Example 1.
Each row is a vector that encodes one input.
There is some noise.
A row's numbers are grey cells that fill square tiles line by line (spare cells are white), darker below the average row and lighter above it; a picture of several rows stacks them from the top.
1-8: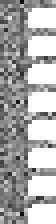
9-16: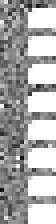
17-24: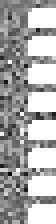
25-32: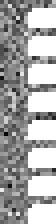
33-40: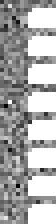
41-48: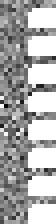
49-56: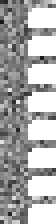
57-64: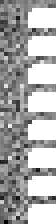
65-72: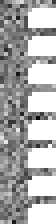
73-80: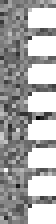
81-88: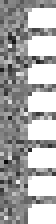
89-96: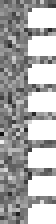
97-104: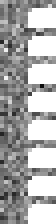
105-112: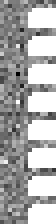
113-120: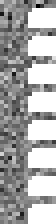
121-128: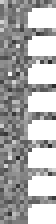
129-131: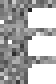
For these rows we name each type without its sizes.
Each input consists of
a point on a line and a node of a tree, together with either a fixed value, or a node of a tree.
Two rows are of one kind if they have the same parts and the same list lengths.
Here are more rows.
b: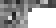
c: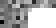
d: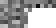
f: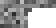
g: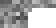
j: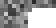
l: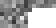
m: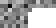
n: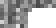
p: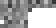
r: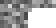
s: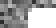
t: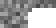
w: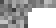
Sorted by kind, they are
b, c, d, f, j, m, p, t
g, l, n, r, s, w

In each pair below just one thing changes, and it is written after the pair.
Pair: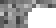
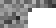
the node of one of the two trees
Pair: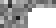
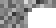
the place on the line
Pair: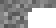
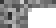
the place on the line
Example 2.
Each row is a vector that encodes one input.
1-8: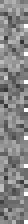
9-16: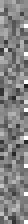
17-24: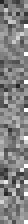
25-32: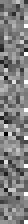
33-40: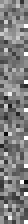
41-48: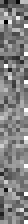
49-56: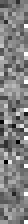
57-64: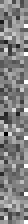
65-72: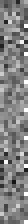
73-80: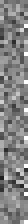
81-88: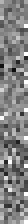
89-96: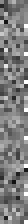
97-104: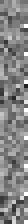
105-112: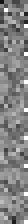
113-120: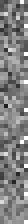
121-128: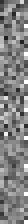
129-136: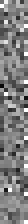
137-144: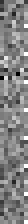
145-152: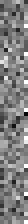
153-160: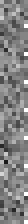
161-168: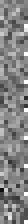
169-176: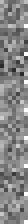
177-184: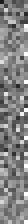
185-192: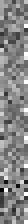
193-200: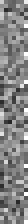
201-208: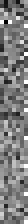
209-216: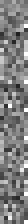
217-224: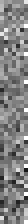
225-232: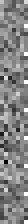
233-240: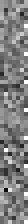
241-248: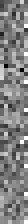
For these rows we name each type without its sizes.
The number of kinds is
2.
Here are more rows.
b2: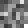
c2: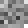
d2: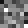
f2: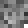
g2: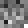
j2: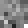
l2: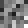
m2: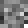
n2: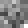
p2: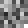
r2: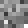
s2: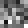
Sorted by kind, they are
b2, d2, f2, g2, l2, m2, s2
c2, j2, n2, p2, r2

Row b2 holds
a point on a line.
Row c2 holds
a point on a circle and a true/false value.
